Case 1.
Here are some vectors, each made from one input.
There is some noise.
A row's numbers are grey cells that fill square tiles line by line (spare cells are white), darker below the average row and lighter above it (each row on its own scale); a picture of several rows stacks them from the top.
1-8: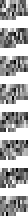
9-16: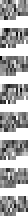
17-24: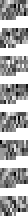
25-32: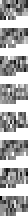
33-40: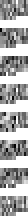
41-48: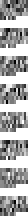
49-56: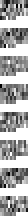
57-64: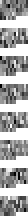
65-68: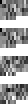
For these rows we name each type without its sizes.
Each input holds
a list of points on a line.
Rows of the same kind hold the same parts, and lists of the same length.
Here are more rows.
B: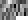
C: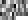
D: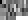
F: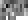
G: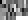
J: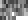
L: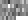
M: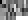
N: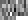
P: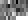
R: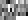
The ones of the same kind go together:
B, C, L, N, R
D, G, M
F, J, P

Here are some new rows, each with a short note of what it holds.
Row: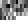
a list of one item
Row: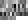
a list of two items
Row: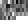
a list of one item
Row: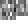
a list of two items
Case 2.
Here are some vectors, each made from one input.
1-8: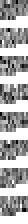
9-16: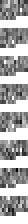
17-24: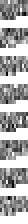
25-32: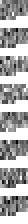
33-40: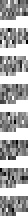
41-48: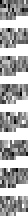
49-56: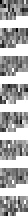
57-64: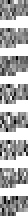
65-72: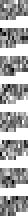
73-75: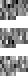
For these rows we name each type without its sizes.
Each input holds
a list of points on a line.
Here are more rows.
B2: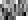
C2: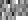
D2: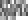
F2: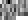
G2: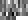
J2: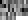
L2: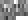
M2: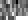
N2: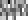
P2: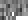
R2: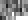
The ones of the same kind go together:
B2, C2, D2, F2, G2, L2, N2
J2
M2, P2, R2

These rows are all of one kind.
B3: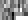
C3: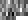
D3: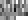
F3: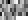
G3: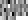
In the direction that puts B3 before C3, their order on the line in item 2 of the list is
G3, B3, C3, F3, D3.
